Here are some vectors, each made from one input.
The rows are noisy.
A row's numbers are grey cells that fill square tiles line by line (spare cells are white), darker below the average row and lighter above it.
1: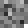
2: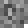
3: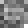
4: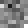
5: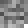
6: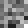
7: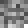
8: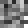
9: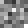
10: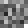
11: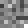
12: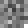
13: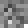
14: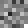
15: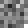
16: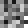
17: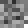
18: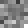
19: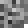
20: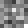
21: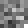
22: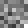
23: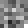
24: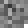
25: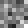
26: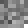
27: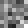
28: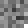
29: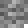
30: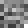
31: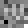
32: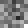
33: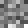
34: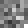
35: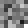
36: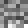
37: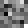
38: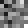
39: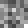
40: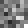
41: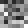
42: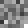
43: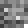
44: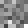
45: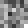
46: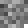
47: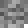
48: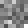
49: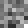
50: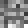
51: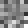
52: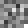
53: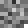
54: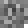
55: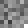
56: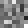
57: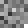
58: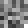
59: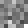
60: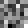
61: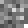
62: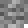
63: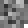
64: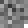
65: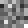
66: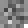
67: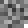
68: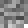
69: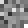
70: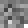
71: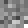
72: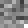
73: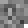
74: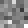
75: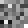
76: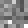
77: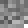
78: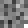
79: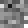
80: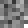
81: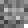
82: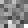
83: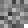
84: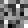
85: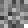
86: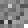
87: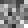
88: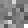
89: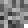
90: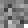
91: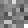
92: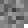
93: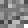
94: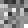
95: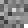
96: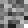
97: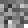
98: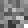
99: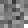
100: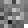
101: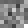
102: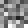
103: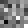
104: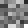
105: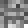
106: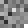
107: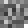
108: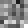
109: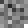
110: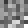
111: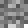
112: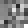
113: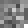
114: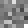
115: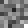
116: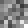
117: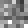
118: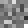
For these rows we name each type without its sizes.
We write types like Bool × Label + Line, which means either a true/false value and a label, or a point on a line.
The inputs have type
Bool × Bool × Bool + Label.
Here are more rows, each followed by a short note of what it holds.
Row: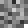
a label
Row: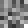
a label
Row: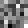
three true/false values
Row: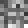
three true/false values
